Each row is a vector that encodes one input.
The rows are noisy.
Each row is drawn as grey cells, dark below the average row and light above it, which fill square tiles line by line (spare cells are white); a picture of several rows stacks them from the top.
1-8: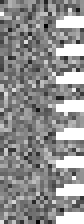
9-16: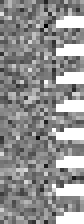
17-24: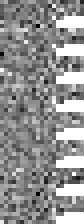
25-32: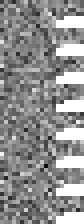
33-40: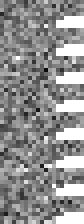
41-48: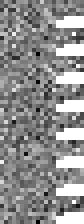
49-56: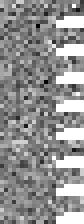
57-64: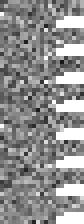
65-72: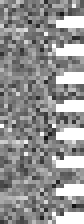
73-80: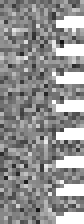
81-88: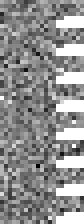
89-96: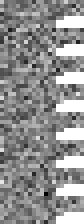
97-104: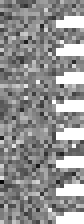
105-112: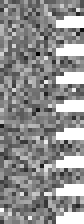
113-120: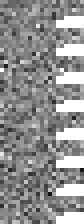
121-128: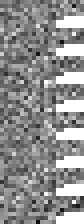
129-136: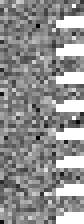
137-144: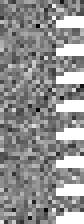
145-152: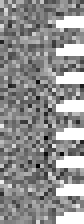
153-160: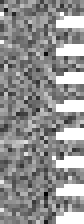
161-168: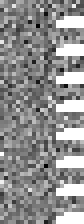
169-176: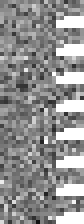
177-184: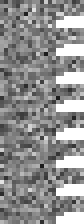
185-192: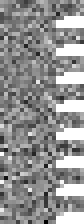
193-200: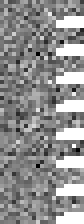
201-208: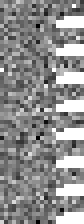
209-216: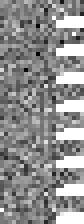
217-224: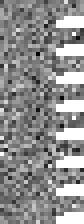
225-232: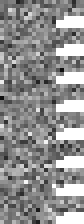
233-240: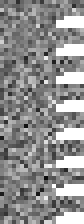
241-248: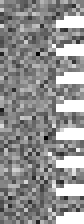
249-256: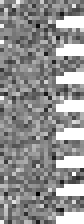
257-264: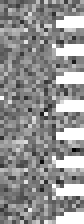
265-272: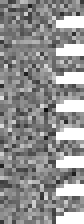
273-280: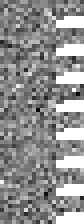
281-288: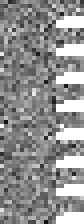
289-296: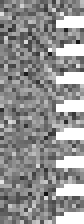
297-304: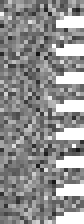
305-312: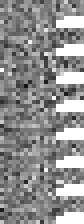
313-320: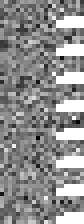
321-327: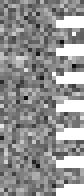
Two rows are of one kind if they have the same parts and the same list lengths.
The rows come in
2 kinds.
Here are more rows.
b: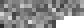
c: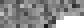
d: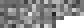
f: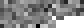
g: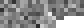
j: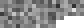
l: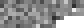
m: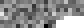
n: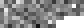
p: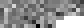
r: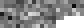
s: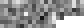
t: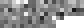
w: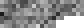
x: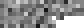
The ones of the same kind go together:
b, c, d, j, l, m, r, w
f, g, n, p, s, t, x

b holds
a point on a 10-point line and a point on a 13-point line.
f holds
a point on a 10-point circle and a point on a 10-point line.
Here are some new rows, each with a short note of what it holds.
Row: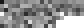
a point on a 10-point line and a point on a 13-point line
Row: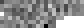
a point on a 10-point line and a point on a 13-point line
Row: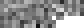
a point on a 10-point circle and a point on a 10-point line
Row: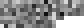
a point on a 10-point circle and a point on a 10-point line
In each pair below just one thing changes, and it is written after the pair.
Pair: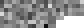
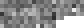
the place on the 13-point line
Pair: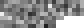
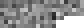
the place on the 13-point line
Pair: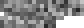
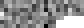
the place on the 10-point line
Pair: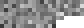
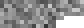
the place on the 10-point line
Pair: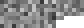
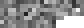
the place on the 10-point line
